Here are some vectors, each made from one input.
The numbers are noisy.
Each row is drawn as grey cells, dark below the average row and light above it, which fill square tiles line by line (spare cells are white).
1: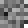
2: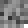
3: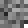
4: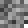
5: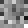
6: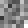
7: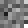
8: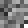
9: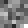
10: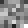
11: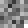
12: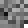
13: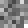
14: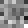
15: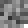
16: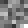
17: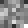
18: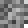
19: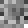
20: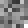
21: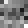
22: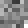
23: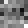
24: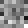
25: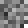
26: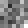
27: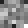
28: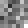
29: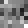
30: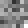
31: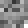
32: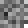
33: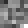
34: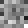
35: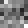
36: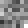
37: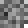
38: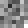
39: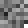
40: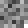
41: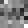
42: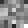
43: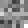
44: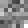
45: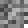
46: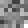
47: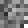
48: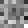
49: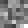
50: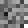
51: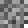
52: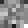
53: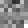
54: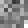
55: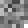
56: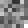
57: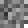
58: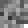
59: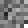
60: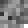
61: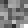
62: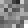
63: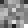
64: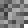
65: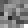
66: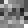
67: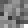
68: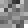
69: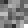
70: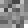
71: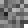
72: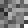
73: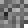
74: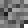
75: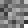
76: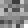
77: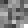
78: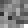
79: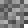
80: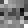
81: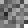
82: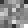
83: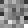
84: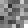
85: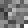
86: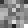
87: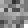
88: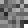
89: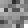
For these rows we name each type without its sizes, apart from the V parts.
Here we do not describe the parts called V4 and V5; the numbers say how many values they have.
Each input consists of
either a point on each of two lines, or a true/false value and a value of V4, or a value of V5.
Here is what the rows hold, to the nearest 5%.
About 30% of them hold a point on each of two lines. About 30% of them hold a true/false value and a value of V4. The rest hold a value of V5.
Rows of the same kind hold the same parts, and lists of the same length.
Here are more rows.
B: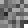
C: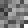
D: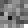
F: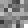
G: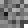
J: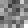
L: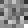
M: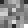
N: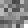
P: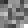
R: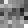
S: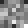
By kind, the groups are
B, C, G
D, L, M, P, R, S
F, J, N

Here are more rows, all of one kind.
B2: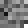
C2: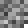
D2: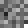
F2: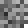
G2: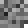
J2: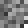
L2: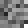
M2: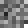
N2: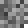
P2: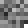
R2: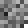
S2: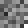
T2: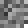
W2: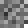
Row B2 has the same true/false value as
J2, L2 and T2.
